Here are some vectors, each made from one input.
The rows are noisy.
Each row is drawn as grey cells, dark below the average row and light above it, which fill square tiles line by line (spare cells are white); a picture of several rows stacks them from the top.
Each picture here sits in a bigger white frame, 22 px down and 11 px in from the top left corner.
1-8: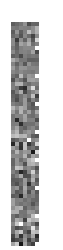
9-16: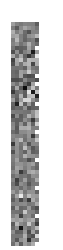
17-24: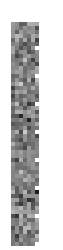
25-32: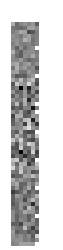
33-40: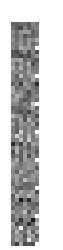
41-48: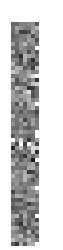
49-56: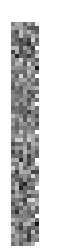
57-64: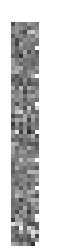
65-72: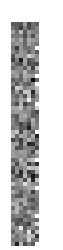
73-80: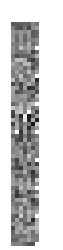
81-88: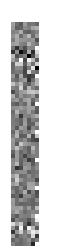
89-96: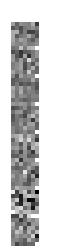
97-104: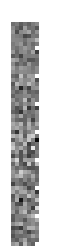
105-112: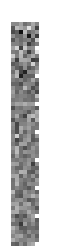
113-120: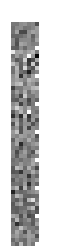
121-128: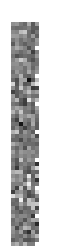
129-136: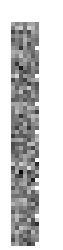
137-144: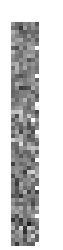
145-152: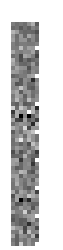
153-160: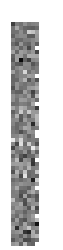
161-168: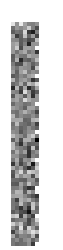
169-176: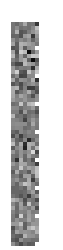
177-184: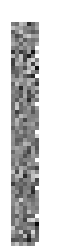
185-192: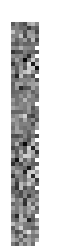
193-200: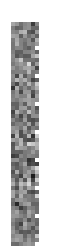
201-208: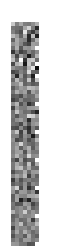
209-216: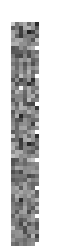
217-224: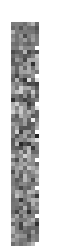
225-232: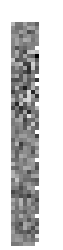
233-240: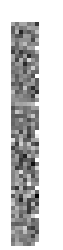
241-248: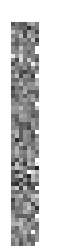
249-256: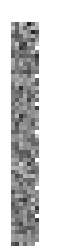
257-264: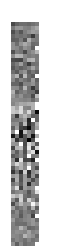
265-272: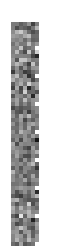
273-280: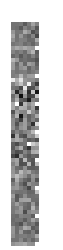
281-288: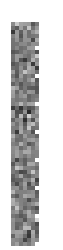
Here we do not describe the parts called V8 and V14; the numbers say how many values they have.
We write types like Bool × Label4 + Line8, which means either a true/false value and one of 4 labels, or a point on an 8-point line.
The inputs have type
Line6 + (Line9 + V14) × V8.
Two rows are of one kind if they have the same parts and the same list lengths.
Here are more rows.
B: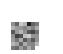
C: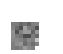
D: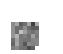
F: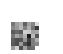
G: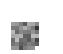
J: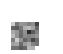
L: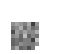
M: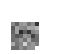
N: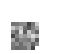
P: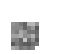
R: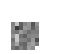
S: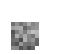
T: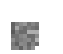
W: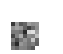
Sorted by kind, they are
B, N
C, D, G, J, P, R
F, L, M, S, T, W

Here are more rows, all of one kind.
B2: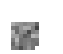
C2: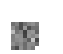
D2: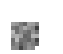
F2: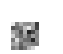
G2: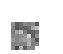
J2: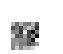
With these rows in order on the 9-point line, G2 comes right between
B2 and J2.
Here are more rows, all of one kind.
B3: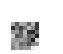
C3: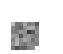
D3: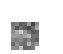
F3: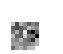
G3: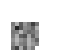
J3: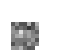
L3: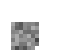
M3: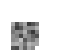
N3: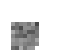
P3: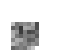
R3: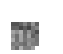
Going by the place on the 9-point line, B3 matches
D3, F3 and R3.
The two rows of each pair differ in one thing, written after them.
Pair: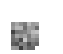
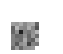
the value of V8
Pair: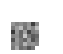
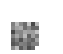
the value of V14
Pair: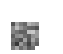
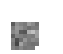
the value of V14
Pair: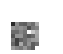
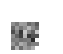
the value of V14
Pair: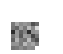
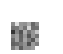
the value of V14
